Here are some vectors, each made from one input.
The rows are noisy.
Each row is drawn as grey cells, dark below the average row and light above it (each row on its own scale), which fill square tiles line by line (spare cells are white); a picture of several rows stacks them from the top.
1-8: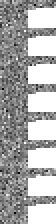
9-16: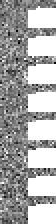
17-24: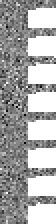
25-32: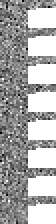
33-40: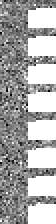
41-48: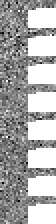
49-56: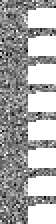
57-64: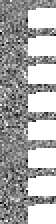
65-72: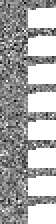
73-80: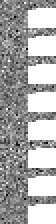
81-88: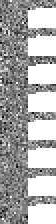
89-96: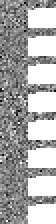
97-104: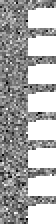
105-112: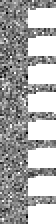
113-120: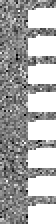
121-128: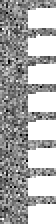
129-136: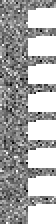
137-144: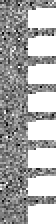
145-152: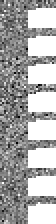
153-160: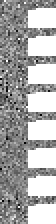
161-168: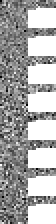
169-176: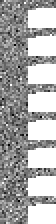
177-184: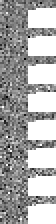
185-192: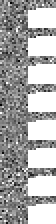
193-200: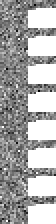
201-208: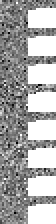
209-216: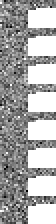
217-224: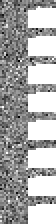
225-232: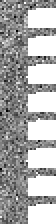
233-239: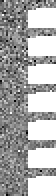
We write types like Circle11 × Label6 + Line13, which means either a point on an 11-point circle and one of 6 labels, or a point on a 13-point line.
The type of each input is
(Circle5 + Unit) × (Circle10 + Unit) × Line15.
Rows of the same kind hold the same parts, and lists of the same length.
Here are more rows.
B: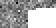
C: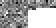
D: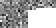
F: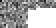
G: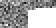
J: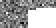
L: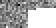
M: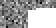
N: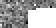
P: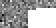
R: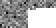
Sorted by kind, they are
B, G, J, N
C, P
D, M, R
F, L

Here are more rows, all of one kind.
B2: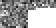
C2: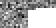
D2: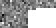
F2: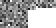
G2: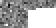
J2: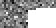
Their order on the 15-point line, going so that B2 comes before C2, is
J2, B2, G2, C2, D2, F2.
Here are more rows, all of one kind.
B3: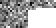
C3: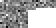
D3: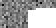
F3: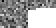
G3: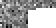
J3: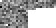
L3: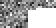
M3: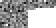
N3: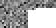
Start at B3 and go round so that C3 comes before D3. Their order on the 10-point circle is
B3, C3, N3, L3, F3, J3, G3, M3, D3.
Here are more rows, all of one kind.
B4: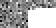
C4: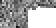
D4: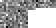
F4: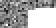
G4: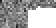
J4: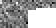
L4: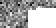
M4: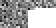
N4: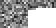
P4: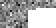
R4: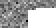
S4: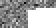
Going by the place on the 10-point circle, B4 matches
C4, L4, N4 and R4.
